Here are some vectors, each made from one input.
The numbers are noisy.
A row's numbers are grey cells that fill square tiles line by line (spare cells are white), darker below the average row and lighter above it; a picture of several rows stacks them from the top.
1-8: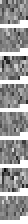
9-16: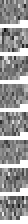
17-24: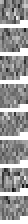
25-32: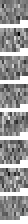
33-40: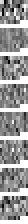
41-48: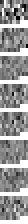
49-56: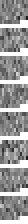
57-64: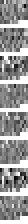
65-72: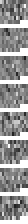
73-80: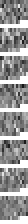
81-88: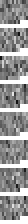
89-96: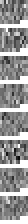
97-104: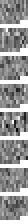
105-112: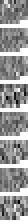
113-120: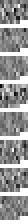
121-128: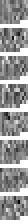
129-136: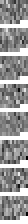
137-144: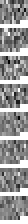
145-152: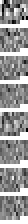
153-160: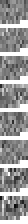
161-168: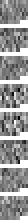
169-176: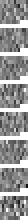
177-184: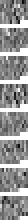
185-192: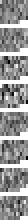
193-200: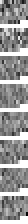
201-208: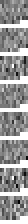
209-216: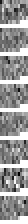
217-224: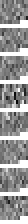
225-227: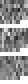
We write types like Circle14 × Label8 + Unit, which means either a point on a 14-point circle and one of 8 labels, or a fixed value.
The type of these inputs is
Bool × Bool × Bool + Circle11.
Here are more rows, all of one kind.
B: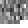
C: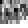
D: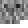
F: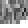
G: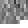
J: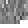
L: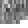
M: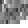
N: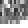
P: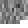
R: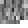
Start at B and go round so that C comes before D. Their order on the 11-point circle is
B, J, F, R, C, P, M, D, L, G, N.
